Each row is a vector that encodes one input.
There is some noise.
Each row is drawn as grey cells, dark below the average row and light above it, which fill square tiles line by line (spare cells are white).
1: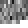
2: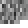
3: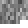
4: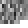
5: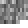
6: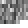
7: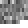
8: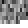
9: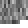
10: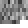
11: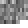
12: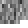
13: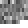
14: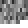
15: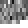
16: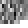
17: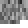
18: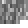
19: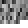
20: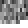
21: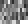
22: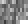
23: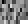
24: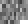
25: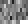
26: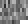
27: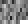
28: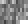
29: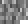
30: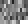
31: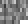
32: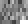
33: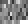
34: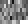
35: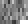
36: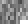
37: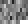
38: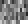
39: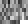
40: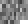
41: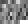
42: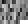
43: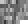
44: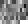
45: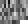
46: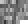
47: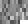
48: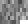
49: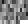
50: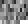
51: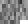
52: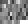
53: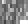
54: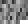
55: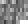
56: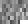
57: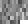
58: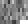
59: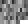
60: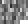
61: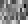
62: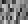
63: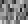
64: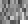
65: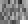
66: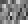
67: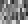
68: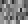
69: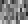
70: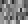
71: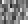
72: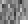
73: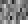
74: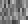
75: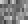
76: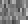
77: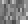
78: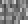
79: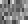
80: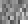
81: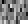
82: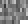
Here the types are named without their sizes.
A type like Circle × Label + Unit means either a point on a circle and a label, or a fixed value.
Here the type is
Line + Tree.
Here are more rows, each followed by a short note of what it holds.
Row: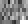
a node of a tree
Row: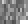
a node of a tree
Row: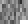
a node of a tree
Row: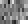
a node of a tree
